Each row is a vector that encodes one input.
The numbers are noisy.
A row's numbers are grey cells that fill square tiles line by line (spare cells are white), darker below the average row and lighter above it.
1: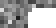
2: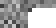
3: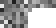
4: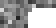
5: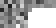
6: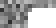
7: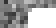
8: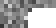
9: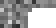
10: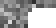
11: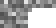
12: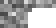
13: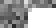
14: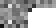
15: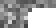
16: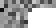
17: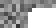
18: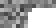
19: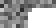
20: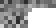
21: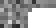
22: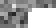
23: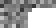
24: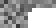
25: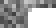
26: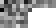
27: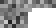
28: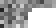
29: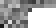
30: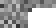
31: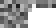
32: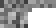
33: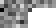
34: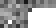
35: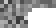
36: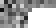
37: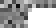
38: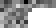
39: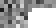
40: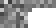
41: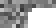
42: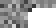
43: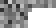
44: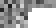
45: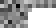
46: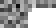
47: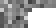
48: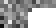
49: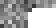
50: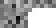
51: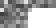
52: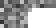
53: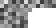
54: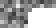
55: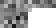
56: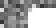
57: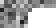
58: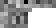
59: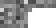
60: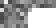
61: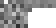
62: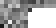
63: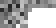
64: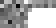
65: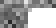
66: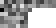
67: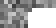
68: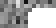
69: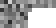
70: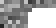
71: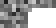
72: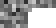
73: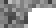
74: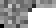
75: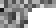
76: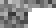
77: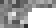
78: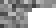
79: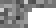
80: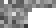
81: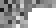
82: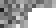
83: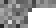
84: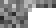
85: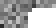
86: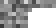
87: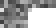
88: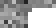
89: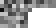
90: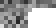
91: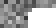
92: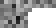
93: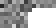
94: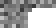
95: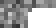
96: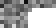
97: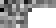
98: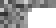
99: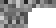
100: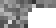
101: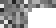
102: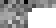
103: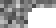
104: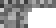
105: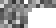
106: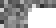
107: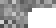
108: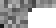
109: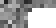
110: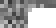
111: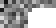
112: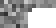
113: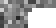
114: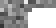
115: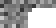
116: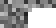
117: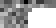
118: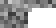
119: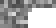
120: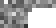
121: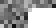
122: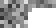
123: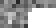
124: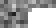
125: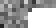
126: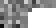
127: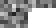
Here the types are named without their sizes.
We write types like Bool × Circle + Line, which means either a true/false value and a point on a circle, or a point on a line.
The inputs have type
Bool × Bool × Bool × Bool × (Circle + Line).
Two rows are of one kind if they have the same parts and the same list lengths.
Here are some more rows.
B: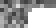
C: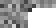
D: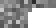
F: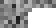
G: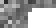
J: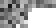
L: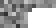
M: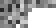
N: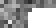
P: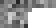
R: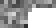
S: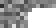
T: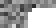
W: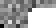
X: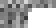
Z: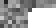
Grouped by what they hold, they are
B, F, J, M, X
C, D, G, L, N, P, R, S, T, W, Z

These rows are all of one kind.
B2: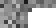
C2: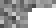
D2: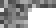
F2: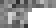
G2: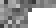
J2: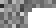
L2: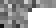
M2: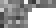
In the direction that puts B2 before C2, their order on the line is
D2, J2, B2, C2, F2, L2, G2, M2.
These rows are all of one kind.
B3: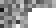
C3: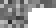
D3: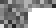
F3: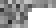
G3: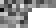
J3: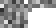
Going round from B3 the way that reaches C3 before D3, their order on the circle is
B3, G3, J3, C3, D3, F3.
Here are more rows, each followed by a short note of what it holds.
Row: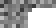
a point on a line and four true/false values
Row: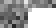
a point on a circle and four true/false values
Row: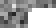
a point on a circle and four true/false values
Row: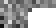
a point on a line and four true/false values
